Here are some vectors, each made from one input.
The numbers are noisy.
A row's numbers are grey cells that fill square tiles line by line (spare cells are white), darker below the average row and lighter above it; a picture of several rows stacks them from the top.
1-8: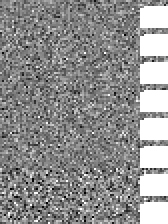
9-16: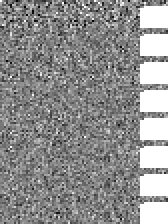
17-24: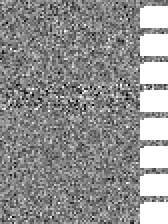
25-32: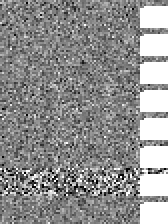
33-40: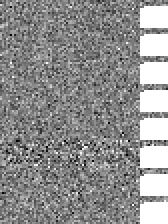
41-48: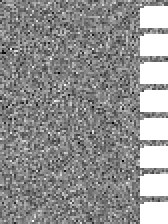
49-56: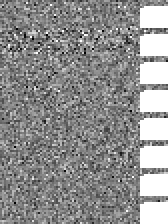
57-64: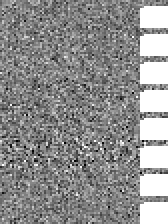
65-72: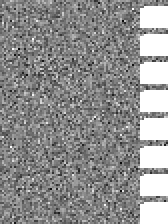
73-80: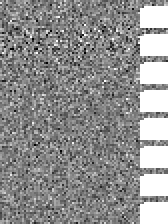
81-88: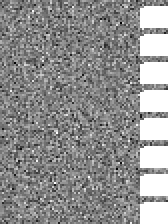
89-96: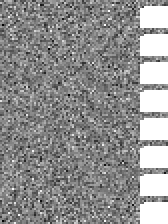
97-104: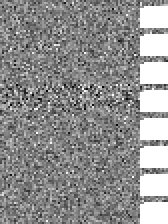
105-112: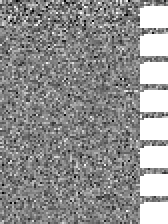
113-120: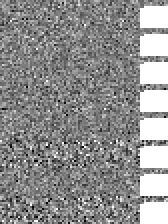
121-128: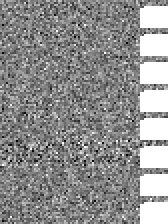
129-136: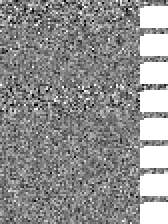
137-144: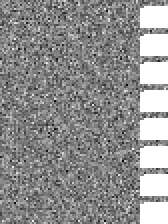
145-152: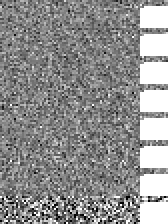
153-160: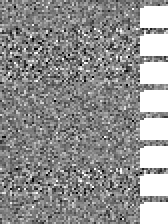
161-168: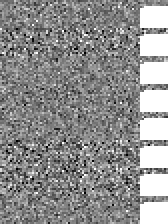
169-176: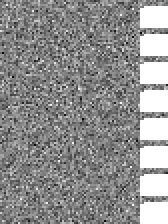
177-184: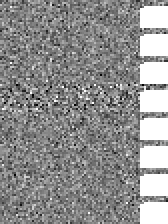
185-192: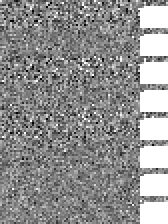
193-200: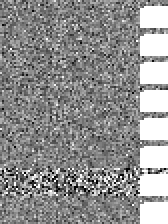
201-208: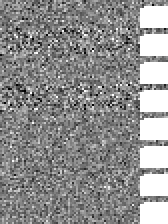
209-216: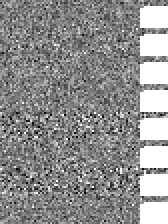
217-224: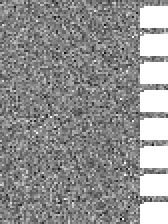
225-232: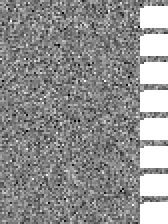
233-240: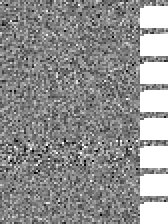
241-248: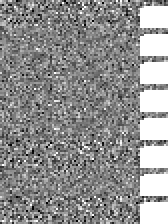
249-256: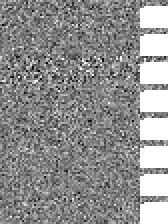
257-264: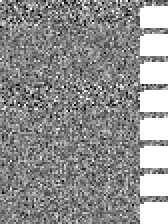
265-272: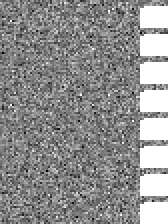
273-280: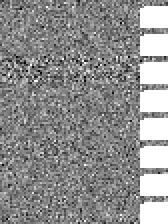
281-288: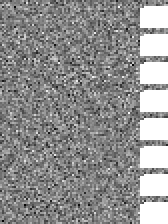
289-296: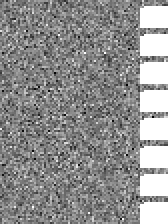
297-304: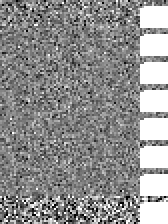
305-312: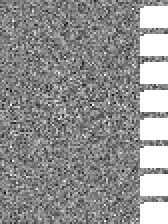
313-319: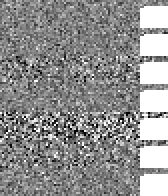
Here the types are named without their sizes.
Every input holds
a list of items, each either a point on a circle, or a point on a line.
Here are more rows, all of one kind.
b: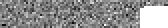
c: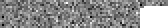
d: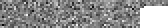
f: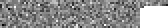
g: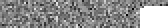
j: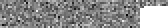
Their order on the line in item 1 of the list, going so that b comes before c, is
d, f, b, j, g, c.
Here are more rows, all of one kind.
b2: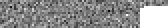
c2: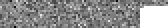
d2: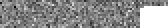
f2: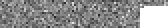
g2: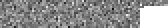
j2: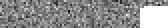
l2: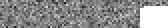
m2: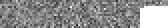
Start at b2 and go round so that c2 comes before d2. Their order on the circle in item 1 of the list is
b2, g2, l2, j2, f2, m2, c2, d2.
